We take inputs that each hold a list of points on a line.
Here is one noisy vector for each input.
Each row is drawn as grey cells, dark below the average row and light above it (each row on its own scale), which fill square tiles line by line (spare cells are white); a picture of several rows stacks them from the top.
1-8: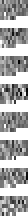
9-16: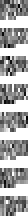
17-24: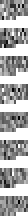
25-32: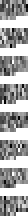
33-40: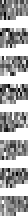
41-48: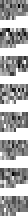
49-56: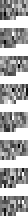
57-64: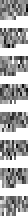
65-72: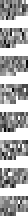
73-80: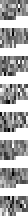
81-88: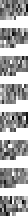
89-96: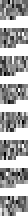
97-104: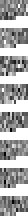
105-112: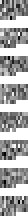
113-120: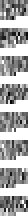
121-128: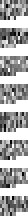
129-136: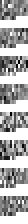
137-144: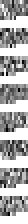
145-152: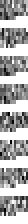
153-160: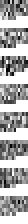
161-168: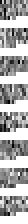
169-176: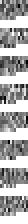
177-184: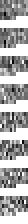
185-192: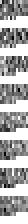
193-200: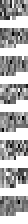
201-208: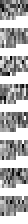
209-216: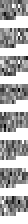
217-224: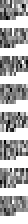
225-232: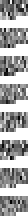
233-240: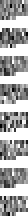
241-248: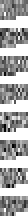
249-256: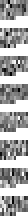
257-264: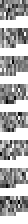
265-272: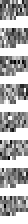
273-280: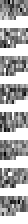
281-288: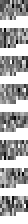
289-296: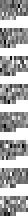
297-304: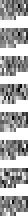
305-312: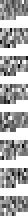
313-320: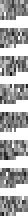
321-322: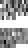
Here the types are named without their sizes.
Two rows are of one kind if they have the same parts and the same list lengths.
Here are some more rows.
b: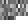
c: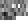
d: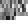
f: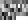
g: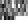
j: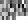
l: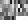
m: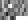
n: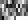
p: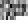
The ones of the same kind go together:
b, c, d, f, g, l
j, n, p
m

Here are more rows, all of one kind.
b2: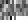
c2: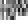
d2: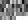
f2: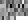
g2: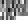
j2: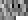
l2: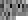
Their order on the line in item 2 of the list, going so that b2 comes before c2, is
j2, l2, f2, b2, d2, g2, c2.
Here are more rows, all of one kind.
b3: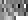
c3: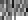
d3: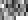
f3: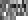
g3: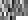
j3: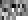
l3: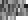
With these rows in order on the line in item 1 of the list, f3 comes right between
j3 and l3.
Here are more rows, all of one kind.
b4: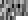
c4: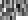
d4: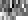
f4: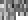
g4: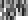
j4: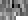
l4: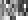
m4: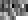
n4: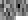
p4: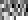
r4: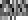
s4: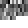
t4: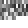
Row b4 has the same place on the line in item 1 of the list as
c4 and g4.
